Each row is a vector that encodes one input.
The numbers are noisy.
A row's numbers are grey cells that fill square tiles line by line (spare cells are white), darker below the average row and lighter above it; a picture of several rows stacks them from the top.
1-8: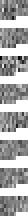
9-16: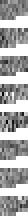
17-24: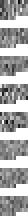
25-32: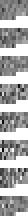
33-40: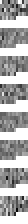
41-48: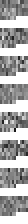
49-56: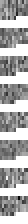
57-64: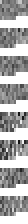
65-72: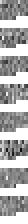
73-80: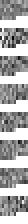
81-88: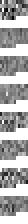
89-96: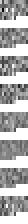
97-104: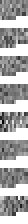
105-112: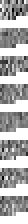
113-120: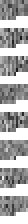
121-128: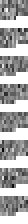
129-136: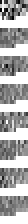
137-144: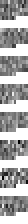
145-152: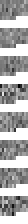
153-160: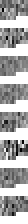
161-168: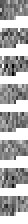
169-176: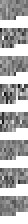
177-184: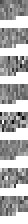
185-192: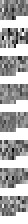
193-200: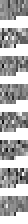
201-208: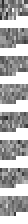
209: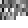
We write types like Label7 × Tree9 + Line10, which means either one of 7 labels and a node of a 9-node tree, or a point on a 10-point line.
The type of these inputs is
Line5 × List3(Circle8).
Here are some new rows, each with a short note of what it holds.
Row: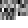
a point on a 5-point line, together with a list of two items
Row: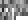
a point on a 5-point line, together with a list of one item
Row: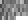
a point on a 5-point line, together with a list of three items
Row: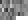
a point on a 5-point line, together with a list of two items
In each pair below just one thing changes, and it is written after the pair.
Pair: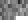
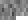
the place on the 5-point line
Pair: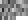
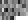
the place on the 5-point line
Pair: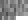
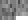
the place on the 8-point circle in item 1 of the list
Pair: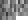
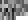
the place on the 5-point line
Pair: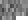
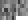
the place on the 8-point circle in item 1 of the list
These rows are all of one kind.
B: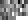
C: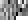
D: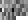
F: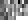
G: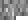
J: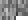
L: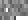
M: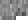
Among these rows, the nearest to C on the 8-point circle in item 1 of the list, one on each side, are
J and M.
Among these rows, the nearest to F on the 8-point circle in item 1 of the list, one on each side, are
B and L.
